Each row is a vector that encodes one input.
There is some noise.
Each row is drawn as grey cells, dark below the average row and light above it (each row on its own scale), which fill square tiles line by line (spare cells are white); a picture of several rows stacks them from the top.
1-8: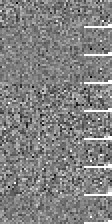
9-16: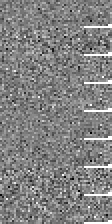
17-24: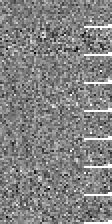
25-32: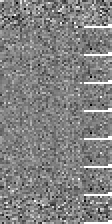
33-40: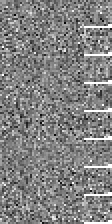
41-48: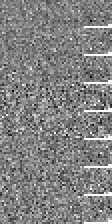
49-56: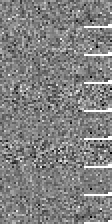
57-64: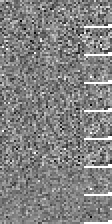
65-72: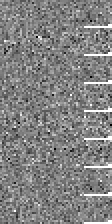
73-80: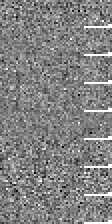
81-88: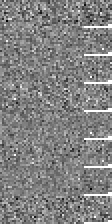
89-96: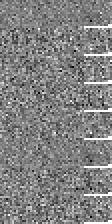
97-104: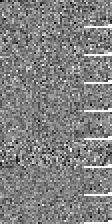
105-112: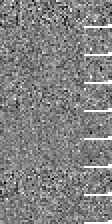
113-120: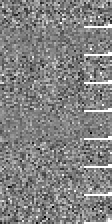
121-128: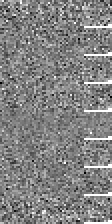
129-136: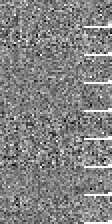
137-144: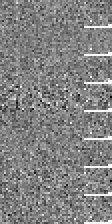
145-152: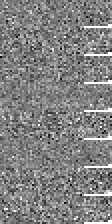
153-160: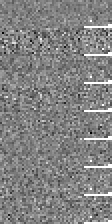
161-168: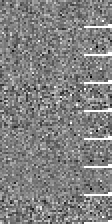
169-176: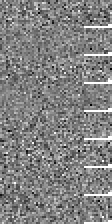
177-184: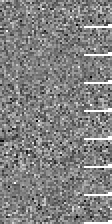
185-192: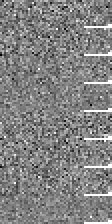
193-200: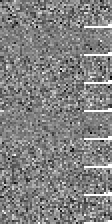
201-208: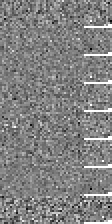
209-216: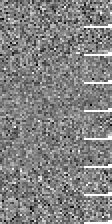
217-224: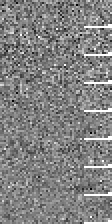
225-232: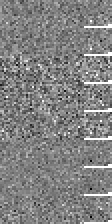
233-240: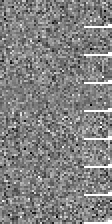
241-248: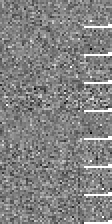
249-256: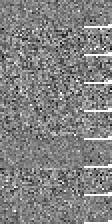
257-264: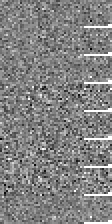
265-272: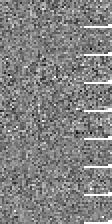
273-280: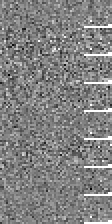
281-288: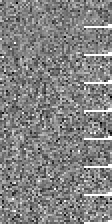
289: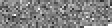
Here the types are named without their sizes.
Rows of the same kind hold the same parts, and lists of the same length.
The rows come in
2 kinds.
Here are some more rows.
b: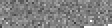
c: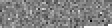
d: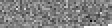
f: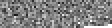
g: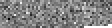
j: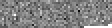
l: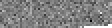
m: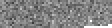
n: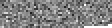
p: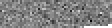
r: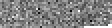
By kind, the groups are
b, f, g, j, m, n
c, d, l, p, r

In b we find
a point on a circle and a node of a tree.
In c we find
a node of a tree.
